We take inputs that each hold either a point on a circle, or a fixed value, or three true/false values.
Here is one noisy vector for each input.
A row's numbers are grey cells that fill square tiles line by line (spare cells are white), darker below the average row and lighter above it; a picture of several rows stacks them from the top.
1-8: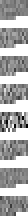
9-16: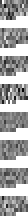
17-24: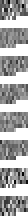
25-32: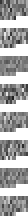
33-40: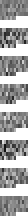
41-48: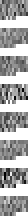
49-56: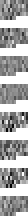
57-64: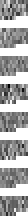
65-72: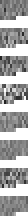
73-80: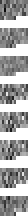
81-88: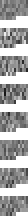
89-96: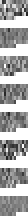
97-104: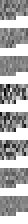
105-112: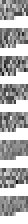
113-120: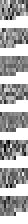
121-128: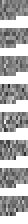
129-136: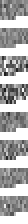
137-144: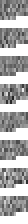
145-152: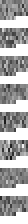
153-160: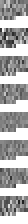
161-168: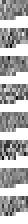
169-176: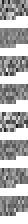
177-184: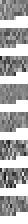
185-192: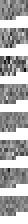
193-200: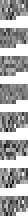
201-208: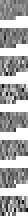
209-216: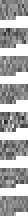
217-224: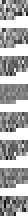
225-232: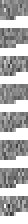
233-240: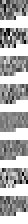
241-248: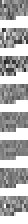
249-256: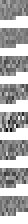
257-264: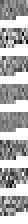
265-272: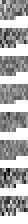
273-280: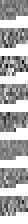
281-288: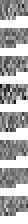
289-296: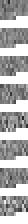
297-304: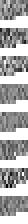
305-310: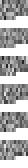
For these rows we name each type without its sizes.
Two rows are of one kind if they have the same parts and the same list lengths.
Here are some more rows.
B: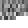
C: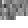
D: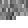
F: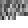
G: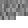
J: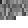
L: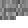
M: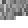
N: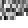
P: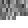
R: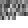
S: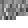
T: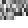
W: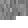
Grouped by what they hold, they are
B, J, L, N, P, S
C
D, F, G, M, R, T, W

